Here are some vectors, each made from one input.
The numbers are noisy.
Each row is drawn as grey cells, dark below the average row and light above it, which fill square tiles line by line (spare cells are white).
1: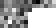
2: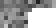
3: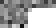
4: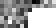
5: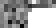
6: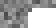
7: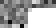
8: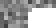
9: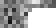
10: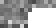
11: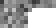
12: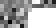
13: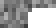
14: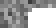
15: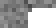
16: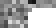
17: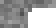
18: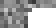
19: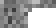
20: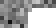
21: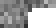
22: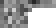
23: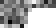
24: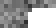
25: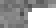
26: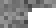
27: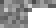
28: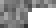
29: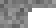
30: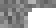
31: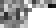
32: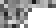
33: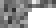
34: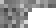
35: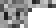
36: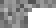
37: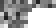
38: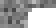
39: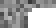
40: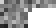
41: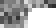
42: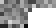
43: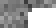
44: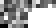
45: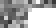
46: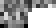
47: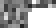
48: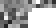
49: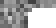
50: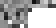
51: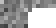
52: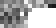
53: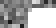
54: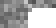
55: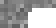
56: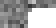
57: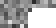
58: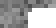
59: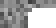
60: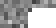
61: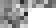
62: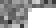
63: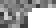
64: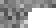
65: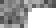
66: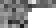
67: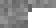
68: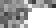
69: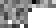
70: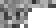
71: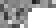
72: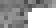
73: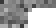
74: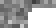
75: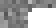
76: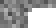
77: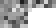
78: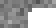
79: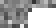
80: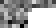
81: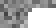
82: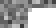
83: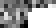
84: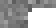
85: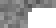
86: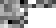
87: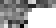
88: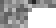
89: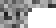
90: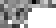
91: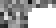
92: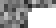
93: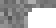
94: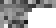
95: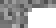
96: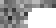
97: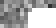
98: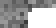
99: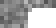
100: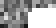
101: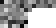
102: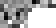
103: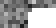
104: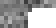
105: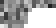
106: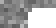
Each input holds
a list of up to two items, each a point on a 5-point line and a true/false value.
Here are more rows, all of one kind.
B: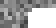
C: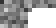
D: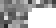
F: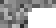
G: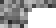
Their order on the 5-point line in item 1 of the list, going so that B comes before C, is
F, B, G, D, C.
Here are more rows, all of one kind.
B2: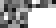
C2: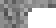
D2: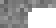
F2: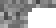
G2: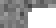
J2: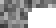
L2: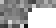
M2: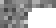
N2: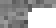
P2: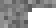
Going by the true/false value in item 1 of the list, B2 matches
C2, L2, N2 and P2.
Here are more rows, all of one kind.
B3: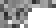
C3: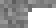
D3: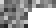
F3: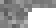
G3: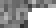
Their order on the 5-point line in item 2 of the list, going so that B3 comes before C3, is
F3, B3, D3, G3, C3.
